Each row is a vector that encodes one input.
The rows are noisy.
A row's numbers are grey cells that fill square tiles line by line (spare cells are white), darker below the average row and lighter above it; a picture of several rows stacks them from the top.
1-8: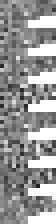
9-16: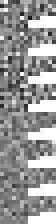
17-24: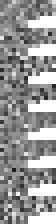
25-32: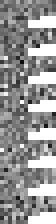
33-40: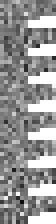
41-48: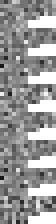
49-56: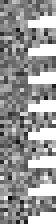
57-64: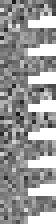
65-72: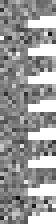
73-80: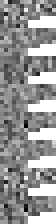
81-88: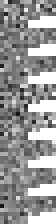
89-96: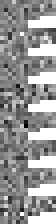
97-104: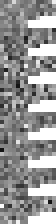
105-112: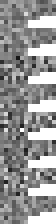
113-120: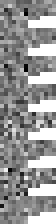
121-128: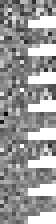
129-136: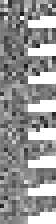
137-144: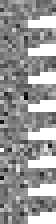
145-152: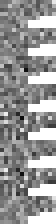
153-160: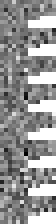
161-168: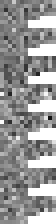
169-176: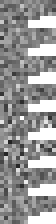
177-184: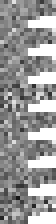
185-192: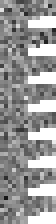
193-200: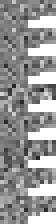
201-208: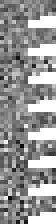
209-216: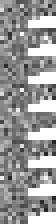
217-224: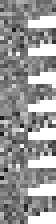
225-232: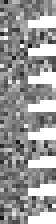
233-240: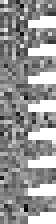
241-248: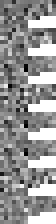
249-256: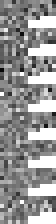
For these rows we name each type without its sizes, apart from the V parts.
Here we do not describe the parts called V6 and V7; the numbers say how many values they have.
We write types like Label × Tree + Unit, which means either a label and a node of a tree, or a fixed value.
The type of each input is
Bool × V7 + Line × (Line + List(V6)).
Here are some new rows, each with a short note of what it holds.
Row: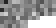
a point on a line, together with a list of one item
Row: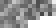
a point on a line, together with a list of two items
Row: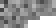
a point on a line, together with a list of two items
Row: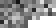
a true/false value and a value of V7
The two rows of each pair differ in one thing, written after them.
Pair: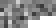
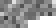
the place on the line
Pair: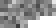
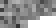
the place on the line
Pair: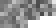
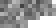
the value of V6 in item 1 of the list
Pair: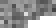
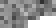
the place on the line
